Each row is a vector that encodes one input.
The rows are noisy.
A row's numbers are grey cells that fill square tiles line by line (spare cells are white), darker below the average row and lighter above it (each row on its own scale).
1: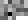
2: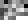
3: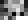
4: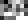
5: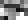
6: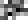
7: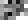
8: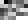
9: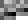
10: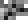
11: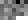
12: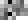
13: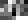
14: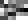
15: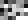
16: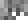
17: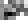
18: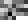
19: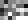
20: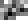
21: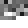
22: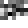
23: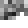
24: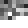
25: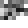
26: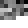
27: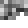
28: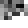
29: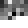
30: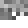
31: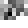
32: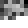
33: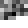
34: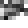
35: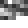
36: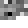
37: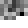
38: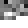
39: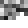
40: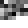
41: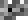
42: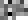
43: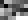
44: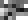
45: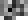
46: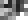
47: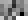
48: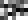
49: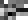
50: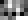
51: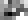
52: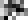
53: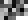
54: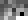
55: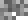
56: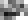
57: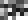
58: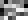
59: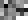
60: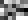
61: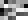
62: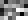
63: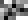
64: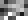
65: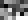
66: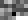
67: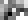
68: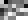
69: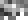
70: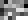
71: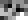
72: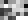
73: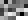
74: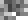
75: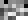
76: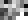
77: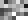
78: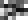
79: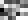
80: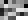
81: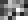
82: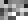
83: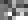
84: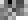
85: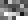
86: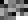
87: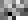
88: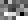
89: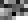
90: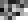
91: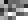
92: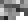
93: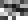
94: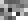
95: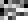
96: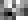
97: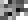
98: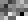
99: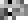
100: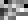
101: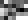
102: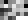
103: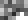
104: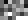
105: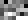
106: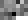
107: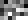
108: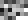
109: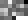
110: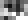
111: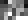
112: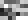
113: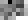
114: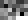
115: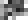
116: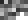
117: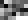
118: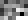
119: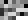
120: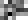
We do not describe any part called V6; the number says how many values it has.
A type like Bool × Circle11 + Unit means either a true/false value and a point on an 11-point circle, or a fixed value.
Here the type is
List2(Bool × V6).
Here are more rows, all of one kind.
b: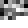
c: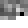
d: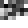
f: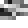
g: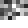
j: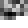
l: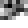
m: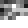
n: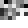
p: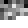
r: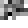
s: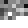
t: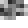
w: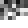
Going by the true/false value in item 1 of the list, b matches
c, d and j.
